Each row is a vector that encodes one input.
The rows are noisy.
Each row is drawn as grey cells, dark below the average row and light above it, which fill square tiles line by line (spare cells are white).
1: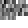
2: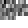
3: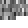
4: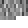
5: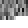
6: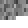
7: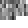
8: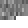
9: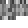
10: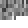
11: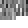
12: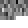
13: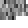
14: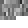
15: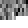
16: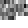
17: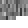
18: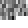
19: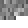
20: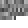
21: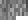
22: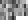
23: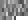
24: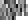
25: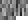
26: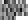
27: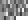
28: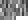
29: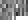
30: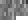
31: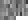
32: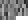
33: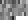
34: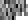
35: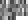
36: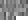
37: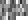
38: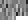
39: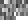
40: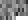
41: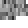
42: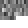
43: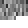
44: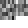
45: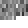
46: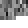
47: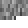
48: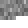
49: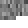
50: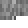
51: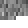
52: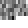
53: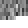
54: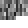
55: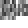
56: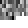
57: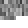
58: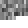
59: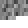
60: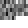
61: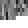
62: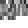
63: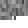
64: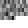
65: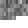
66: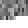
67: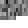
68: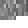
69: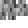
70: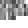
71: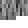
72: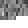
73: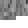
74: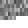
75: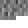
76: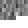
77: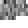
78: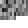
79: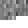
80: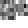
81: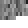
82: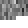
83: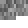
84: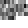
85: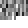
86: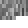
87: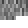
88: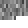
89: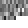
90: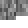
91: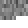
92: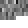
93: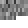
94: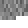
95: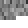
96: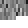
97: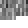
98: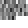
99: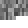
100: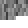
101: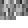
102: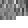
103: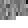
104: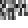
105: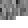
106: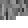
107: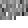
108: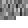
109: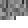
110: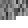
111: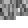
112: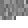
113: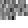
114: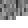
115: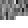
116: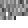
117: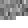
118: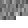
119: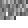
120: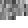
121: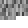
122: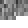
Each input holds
either a point on an 8-point circle and four true/false values, or a fixed value, or a node of a 10-node tree.
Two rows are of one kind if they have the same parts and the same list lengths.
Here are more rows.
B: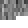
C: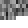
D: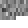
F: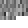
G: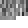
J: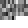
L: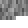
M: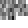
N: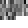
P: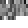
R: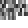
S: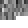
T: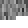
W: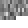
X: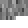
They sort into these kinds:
B, C, D, F, G, L, S, T, W, X
J, M, R
N, P

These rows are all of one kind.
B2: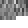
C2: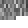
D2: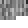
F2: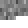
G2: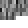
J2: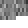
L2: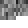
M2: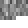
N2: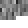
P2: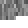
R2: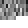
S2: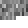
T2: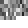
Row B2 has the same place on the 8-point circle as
G2, M2, S2 and T2.
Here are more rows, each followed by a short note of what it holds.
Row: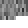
a point on an 8-point circle and four true/false values
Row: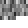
a fixed value
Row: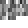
a fixed value
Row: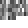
a fixed value
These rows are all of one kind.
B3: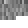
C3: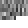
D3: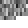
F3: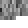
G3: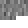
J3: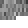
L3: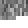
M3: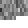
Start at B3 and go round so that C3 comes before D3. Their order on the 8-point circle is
B3, G3, L3, C3, M3, F3, J3, D3.
